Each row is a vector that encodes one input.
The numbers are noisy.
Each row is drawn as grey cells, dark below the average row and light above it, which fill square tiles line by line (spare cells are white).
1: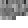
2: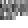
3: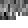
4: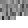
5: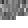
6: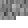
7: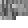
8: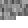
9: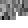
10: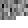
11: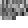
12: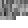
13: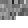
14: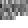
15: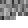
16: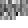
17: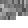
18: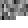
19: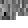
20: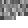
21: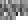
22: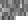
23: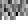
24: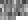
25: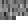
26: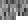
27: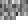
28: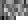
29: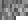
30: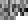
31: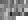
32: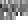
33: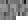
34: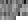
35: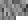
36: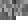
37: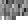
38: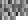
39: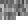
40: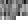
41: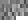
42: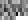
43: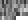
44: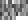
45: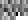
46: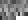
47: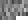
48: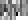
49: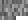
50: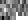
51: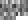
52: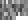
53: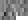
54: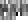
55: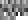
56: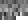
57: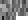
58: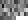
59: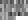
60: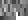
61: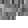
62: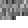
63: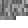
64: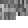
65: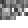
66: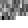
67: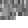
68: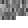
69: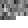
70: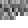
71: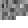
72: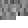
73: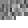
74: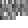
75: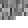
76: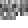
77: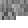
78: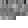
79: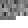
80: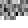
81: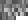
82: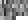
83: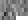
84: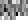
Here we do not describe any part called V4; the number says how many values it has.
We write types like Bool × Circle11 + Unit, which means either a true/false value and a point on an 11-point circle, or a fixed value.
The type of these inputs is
Bool × List2(V4) + Line5.
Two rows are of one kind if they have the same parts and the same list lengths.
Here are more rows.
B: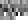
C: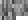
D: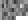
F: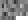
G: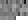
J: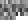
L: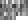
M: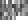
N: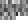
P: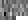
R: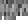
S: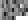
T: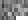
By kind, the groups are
B, J, L, M, N
C, P, T
D, F, S
G, R

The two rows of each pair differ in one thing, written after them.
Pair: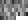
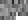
the true/false value
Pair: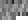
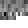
the value of V4 in item 1 of the list
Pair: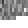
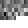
the true/false value
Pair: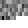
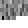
the value of V4 in item 2 of the list
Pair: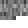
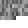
the value of V4 in item 1 of the list
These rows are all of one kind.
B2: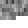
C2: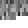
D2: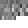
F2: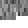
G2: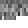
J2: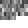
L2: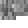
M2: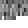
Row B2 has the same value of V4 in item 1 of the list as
C2 and F2.
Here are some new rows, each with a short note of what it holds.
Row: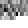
a point on a 5-point line
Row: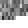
a true/false value, together with the empty list
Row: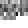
a point on a 5-point line
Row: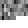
a true/false value, together with the empty list
